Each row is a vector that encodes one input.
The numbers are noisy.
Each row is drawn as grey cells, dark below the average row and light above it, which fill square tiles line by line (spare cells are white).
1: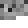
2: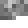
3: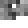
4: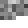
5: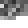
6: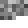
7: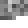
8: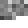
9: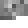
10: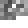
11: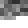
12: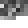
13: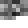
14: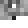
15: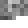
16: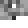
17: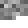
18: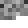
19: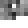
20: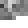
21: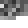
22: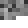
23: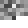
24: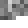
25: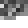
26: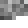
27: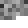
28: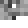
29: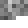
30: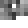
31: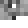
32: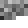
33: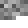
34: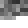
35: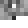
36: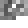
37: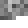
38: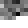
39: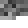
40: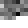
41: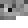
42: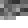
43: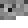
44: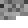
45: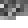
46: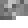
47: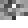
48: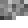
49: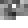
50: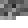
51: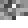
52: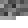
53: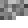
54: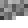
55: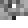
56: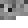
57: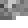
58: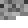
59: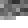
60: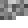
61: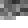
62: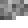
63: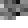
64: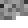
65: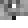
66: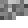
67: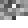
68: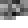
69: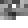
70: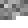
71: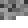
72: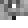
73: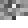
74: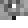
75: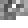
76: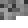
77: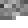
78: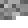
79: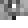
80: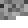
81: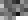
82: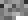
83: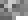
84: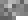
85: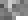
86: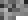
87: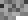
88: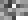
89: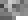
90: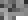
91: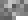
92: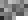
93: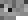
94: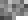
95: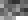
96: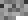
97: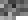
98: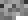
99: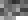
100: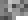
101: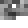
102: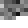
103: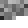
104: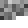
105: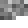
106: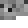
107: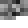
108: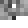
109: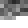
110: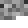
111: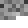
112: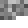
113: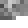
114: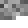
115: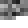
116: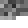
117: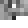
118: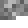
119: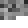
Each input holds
either a point on a 10-point line, or a point on an 11-point line.
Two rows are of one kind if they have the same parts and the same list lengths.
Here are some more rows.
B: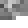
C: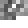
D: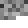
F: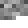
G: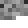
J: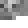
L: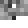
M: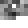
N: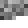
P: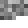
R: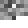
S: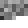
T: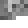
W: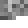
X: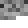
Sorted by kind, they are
B, D, F, G, J, N, P, S, T, W, X
C, L, M, R

